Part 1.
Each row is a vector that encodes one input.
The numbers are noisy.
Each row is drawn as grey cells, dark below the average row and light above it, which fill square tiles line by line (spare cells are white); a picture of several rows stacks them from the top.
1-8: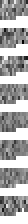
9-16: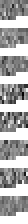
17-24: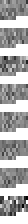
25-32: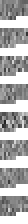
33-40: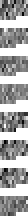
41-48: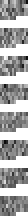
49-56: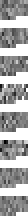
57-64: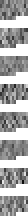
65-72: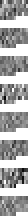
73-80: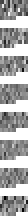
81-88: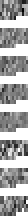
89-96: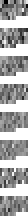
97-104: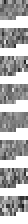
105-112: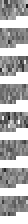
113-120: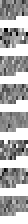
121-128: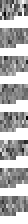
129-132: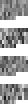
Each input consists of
either a point on a 6-point circle and a true/false value, or a fixed value.
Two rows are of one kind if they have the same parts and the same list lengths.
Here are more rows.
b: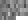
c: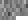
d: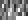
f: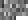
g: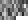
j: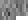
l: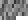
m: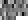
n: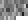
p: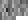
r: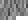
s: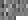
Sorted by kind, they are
b, c, f, g, j, l, m, n, p, r, s
d

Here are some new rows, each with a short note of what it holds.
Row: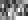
a fixed value
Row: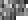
a point on a 6-point circle and a true/false value
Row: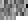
a point on a 6-point circle and a true/false value
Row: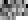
a point on a 6-point circle and a true/false value
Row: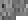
a point on a 6-point circle and a true/false value
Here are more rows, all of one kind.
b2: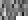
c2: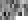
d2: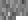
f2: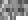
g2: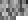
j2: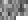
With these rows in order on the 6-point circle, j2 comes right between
c2 and f2.
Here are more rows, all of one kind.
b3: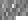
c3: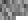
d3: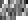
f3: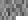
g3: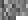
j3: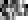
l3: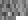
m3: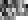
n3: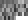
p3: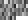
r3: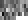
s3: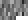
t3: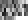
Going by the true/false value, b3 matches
d3 and f3.
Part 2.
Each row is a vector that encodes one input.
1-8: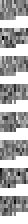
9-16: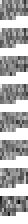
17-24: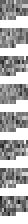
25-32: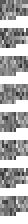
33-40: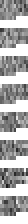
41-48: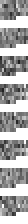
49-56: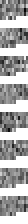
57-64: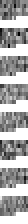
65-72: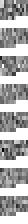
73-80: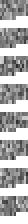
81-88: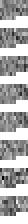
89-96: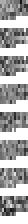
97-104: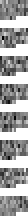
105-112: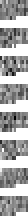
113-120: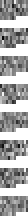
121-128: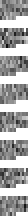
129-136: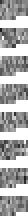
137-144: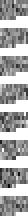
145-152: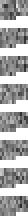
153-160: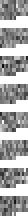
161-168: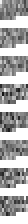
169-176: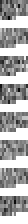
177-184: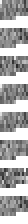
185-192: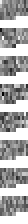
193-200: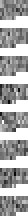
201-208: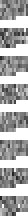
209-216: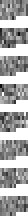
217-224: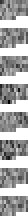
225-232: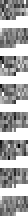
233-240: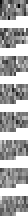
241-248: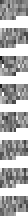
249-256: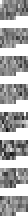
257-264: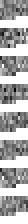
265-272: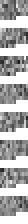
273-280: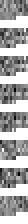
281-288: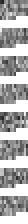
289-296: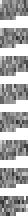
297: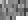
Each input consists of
either a node of a 7-node tree, or three true/false values.
